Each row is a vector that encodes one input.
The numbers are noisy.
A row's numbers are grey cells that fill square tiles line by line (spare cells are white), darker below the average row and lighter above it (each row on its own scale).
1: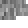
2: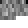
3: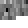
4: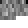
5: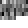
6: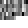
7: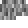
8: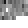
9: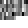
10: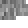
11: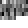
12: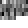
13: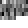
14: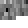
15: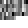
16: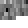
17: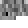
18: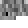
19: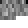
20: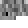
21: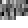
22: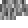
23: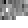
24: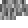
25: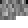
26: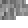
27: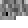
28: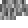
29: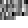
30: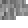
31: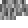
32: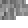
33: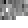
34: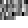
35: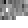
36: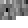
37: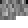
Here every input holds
a point on a 4-point line and a true/false value.
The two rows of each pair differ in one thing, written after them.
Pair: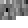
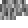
the true/false value
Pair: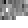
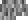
the place on the 4-point line
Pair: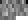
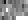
the true/false value
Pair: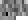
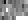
the place on the 4-point line
